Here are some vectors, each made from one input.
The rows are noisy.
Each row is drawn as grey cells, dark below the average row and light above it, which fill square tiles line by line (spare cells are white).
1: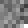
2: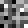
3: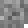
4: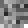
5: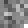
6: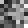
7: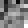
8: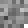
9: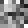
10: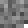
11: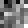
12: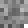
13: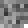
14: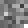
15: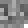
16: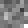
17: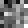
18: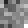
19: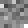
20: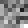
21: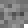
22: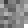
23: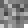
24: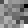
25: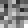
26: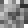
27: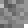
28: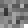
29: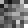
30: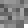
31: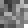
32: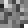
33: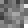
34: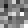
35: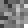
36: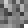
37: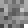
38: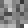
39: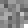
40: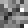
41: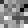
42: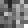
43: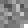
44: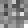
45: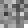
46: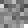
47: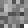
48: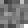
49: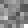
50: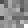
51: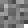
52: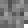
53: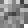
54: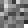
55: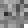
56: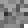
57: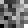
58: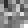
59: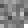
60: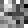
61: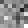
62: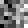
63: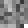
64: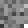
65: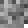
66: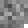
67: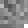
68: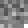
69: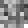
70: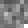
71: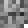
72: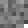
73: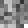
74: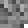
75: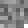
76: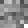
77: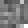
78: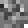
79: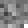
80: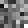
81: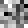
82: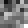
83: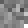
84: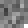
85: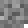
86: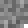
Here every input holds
a point on a 5-point line, together with either a point on a 6-point line, or three true/false values.
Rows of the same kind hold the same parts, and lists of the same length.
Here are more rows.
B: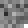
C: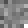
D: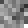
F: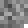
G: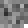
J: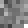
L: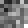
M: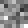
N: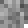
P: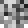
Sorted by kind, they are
B, G, L, P
C, D, F, J, M, N

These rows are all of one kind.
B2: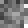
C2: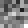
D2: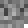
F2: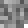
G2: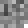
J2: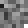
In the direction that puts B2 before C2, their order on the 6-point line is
G2, F2, B2, C2, J2, D2.
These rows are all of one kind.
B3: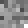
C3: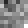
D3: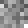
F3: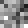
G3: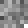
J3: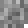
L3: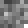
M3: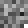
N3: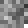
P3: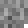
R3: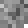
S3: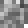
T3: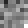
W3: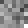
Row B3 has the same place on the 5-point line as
G3, M3 and T3.
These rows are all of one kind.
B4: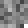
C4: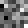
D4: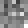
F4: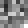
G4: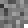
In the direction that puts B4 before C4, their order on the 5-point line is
F4, D4, B4, G4, C4.
